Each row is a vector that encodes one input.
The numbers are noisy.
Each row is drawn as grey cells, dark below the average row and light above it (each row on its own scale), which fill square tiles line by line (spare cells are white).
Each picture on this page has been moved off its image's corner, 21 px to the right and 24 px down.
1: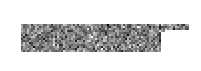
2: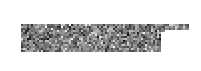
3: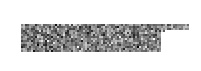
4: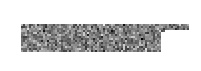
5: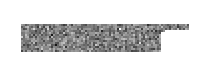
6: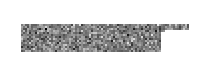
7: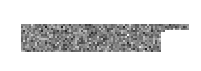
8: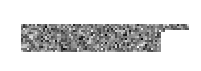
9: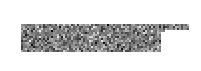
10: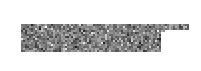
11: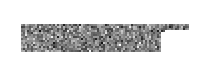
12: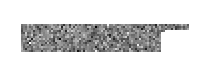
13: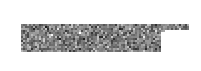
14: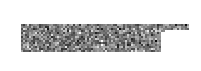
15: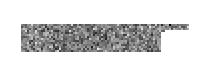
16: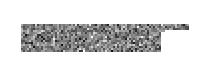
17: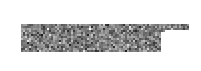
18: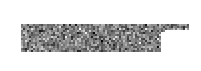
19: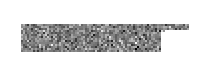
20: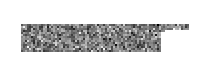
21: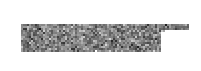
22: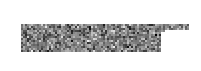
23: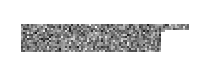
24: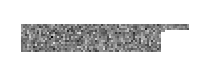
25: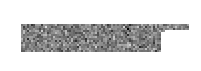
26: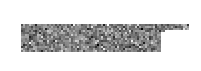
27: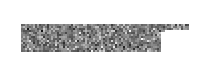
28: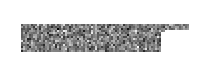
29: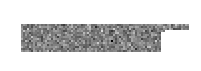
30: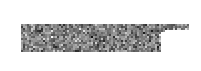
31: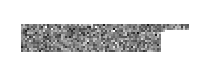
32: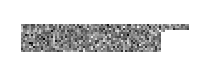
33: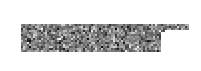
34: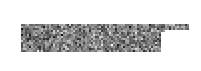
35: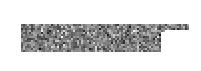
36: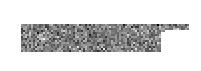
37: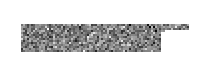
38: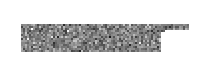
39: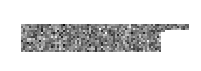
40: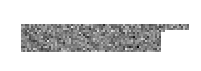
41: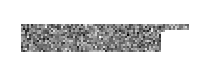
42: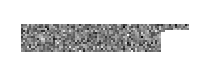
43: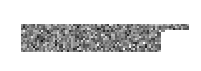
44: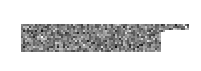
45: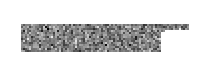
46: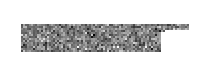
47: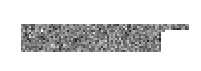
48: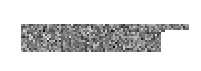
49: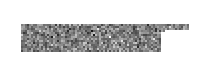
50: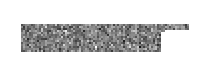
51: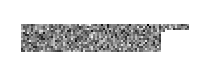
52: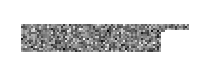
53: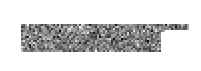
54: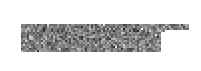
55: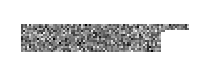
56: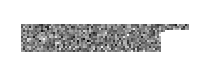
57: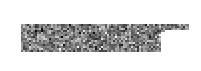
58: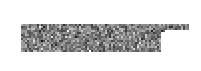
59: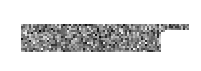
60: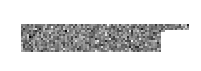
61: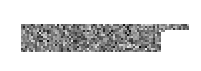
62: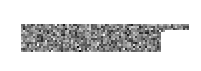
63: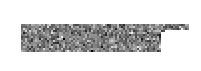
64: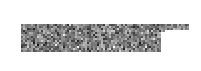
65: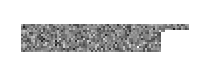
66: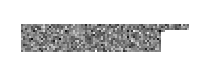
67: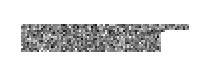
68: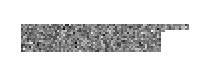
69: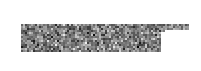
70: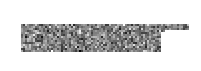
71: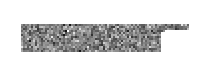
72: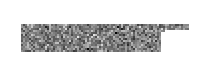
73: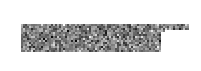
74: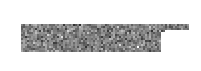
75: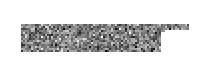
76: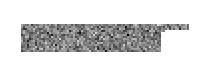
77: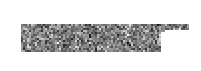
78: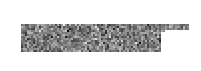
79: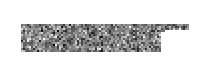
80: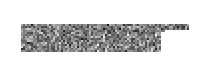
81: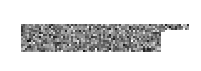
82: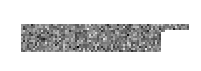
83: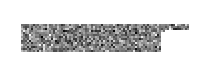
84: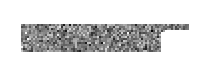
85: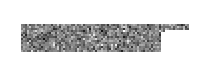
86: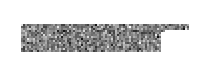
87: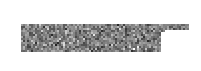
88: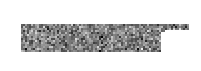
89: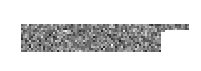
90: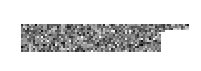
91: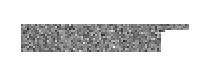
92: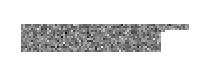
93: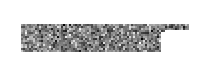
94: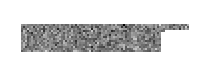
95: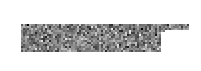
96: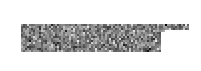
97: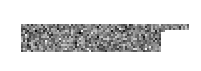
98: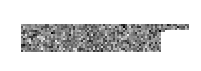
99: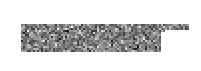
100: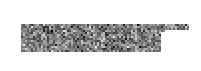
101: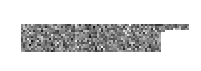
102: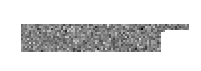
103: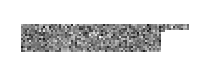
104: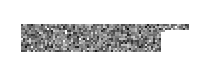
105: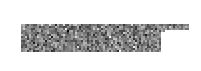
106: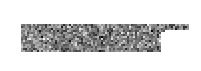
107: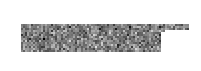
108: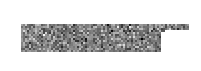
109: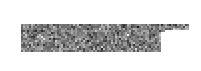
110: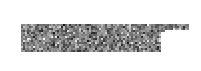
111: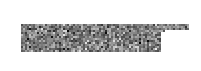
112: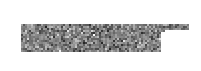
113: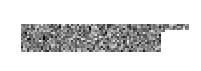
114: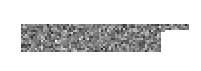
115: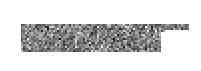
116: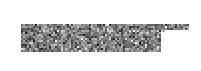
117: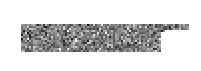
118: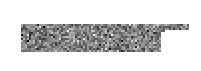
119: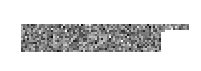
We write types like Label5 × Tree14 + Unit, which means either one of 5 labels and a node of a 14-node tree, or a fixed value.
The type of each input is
(Bool × Bool × Bool × Bool + Label6) × Label6 × Label6.
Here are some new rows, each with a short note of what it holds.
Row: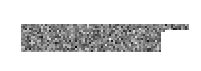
three labels (each one of 6)
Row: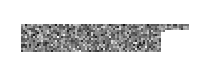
two labels (each one of 6) and four true/false values
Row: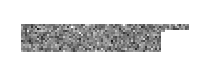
three labels (each one of 6)
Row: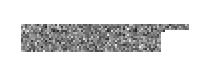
two labels (each one of 6) and four true/false values
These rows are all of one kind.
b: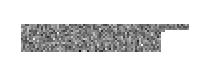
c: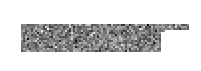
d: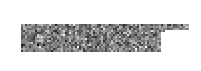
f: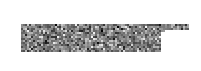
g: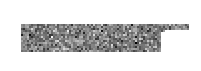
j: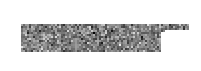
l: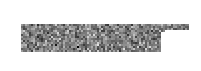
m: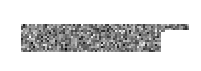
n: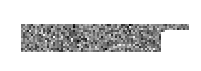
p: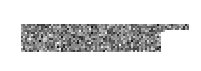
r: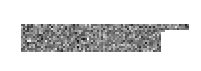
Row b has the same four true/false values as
f, g, l and m.
